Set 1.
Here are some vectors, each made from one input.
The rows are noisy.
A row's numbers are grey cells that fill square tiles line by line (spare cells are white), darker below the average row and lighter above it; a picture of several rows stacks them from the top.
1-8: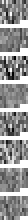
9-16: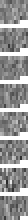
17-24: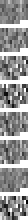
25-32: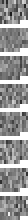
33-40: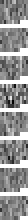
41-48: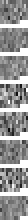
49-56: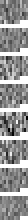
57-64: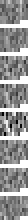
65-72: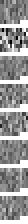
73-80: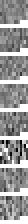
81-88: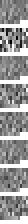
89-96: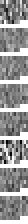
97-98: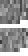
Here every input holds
a point on a 9-point circle.
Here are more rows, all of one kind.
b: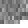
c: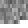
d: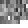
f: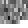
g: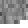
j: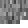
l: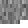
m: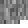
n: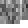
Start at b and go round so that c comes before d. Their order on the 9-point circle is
b, f, c, g, m, n, l, j, d.
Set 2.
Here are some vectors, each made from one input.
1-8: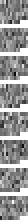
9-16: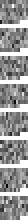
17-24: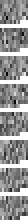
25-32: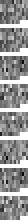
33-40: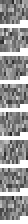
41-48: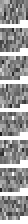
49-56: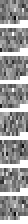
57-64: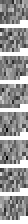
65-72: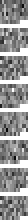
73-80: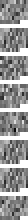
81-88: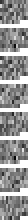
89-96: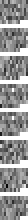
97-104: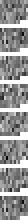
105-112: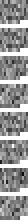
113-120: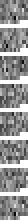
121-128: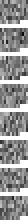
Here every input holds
one of 12 labels.
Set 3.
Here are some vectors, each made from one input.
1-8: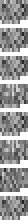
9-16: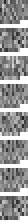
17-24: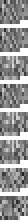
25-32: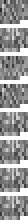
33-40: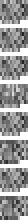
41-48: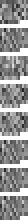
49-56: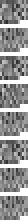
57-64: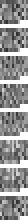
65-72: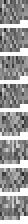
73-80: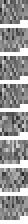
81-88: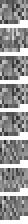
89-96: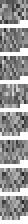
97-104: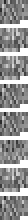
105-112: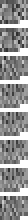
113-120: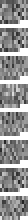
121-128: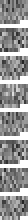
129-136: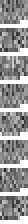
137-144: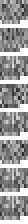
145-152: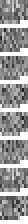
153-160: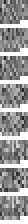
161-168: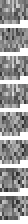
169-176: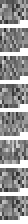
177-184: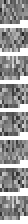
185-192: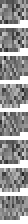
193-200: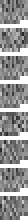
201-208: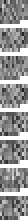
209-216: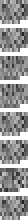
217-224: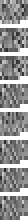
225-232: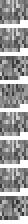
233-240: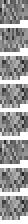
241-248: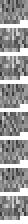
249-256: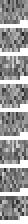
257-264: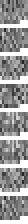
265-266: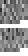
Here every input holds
a point on a 5-point circle.
